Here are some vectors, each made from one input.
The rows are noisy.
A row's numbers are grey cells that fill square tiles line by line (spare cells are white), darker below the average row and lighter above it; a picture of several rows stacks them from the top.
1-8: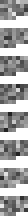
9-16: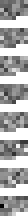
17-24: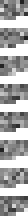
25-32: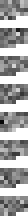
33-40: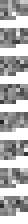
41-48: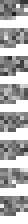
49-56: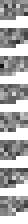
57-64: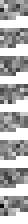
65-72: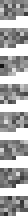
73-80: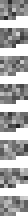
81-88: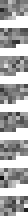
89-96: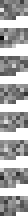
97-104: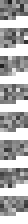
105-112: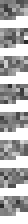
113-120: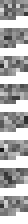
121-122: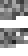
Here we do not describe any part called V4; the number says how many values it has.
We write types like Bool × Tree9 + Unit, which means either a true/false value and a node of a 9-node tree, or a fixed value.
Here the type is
Label5 × (Line8 + V4).
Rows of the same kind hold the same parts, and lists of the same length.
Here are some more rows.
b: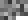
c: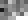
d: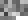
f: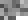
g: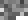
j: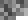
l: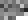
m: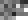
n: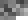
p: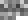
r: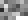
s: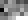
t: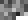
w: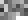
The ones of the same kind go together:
b, g, j, m, n, t
c, d, f, l, p, r, s, w

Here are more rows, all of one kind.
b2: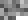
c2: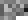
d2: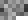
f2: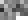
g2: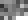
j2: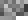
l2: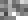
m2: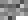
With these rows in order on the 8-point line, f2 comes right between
c2 and g2.
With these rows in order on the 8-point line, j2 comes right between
c2 and d2.
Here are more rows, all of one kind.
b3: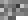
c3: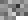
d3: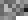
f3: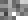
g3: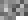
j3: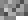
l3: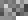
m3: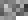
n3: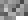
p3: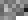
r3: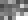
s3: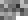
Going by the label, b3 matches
c3, g3, j3 and n3.
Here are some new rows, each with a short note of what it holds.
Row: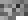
one of 5 labels and a point on an 8-point line
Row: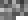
one of 5 labels and a value of V4
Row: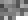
one of 5 labels and a point on an 8-point line
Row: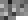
one of 5 labels and a value of V4
